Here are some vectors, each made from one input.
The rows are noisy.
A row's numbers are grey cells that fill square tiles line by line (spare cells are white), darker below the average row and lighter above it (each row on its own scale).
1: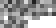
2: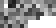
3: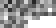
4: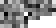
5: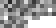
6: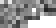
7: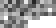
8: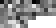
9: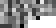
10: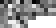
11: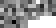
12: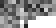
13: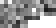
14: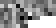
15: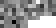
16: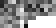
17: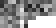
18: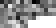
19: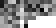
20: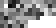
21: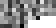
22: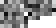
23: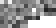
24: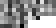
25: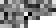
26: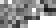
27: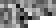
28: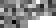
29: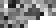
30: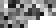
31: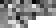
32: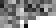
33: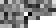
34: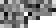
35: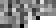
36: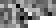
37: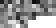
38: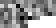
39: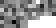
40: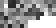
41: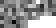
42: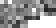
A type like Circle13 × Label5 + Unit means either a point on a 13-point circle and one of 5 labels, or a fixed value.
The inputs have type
Circle9.
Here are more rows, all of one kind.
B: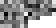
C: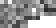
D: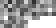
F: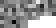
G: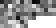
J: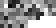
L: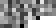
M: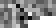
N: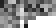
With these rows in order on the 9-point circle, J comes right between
F and L.
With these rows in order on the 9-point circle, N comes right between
B and F.
